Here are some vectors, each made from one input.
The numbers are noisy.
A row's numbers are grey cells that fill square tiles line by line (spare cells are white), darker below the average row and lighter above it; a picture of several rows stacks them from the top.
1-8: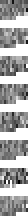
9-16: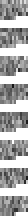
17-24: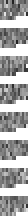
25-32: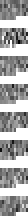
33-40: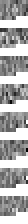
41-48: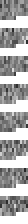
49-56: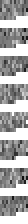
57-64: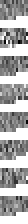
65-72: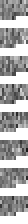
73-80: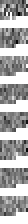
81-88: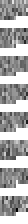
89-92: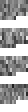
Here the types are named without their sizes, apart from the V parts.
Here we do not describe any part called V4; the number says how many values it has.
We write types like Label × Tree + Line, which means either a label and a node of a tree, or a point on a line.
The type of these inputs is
List(Line × V4).
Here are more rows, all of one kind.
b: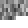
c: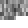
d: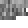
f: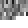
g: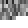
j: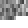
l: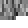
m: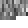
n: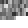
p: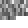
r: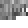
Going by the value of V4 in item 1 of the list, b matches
c, j and p.
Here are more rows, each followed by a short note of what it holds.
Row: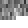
a list of two items
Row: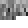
a list of one item
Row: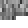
a list of one item
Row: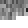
a list of two items
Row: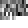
the empty list
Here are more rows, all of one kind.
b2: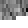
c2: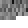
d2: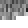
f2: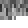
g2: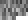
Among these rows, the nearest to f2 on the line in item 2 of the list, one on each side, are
b2 and g2.
